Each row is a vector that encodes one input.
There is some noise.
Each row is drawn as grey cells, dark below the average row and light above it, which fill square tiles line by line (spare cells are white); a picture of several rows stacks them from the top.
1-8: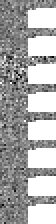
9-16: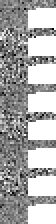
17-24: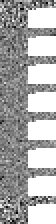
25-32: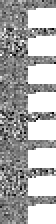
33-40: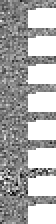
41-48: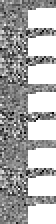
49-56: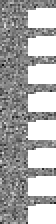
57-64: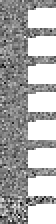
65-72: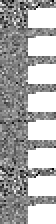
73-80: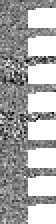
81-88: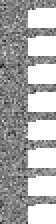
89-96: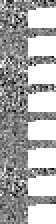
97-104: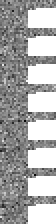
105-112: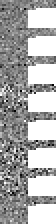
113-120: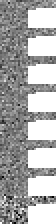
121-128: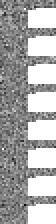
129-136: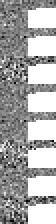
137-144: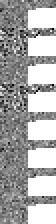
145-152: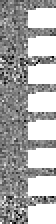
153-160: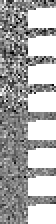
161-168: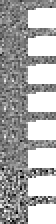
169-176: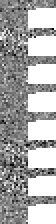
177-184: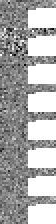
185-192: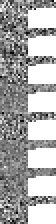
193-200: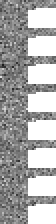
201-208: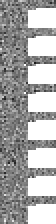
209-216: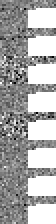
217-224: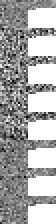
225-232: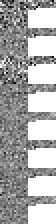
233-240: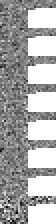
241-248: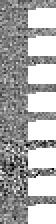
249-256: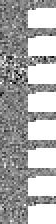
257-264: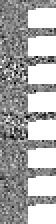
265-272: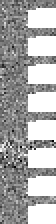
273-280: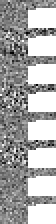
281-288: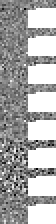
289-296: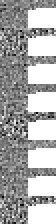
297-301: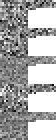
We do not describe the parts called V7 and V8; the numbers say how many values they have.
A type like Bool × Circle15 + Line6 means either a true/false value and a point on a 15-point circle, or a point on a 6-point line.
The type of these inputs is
(Line9 + V7) × Tree11 + V8.
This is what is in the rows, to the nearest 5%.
About 75% of them hold a node of an 11-node tree, together with either a point on a 9-point line, or a value of V7. The rest hold a value of V8.
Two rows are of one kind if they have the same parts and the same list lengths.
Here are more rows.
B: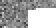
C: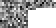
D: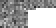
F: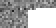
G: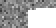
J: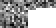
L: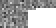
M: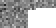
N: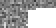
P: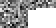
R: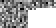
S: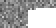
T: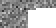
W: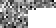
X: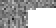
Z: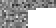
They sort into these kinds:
B, F, G, M, S, T
C, J, P, R, W
D, L, N, X, Z

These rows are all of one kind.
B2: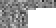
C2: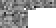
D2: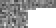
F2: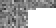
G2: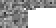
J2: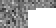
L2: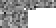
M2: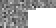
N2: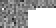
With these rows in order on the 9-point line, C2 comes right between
G2 and L2.
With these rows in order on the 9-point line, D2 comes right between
M2 and N2.
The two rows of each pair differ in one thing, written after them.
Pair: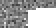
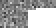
the node of the tree
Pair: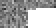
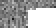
the node of the tree
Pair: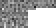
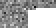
the place on the 9-point line
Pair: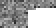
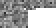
the place on the 9-point line
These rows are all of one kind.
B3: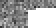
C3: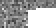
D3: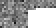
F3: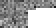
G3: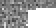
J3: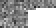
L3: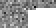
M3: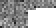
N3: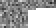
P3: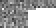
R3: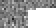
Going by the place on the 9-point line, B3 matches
C3, G3, J3 and P3.
